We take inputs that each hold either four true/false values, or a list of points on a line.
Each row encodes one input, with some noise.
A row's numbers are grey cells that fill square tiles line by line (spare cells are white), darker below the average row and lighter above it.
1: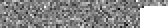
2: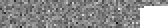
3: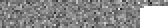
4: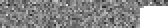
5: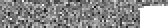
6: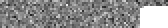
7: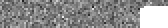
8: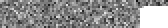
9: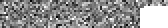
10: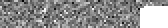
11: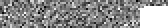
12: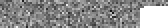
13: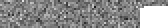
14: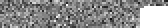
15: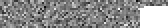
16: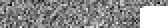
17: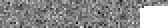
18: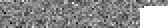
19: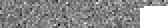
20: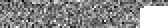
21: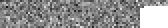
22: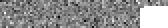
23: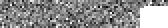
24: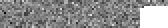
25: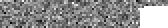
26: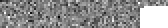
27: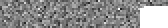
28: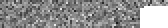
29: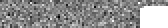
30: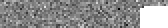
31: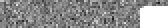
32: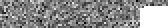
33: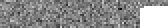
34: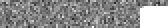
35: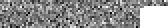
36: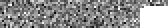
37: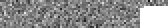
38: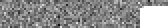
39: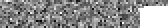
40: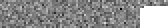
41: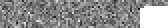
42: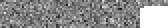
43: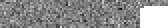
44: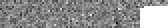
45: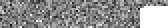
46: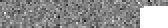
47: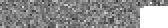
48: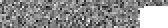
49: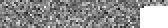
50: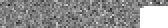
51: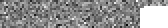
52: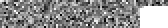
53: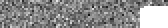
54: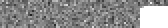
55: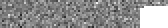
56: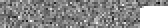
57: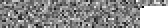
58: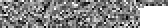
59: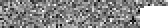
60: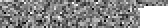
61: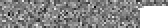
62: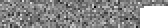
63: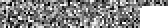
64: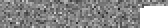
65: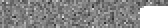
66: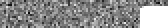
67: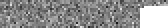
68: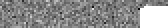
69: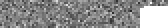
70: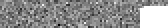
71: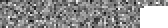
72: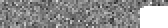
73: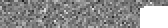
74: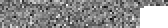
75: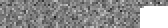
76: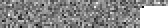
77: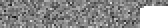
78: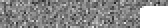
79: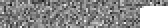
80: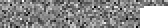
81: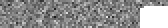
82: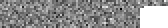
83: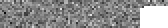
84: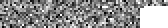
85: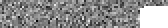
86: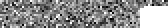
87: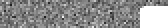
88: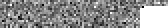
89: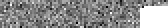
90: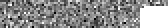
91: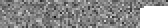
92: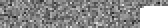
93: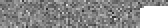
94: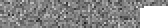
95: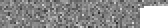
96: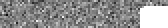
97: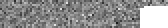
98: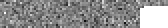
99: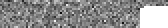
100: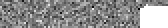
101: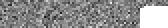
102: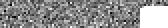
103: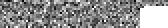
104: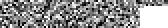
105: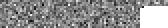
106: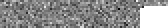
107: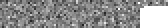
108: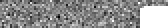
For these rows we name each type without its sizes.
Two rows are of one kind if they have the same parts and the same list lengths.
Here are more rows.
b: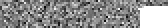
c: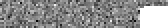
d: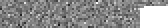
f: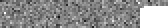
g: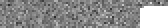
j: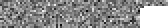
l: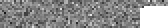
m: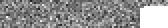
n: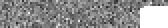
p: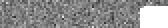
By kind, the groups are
b, d, f, l, m
c, j
g, n
p

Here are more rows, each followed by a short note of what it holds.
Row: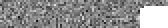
the empty list
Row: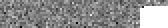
four true/false values
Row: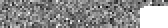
a list of two items
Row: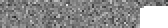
a list of one item
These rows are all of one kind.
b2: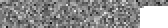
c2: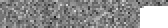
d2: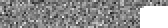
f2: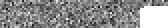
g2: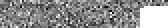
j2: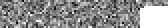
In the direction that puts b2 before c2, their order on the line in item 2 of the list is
b2, c2, g2, f2, d2, j2.
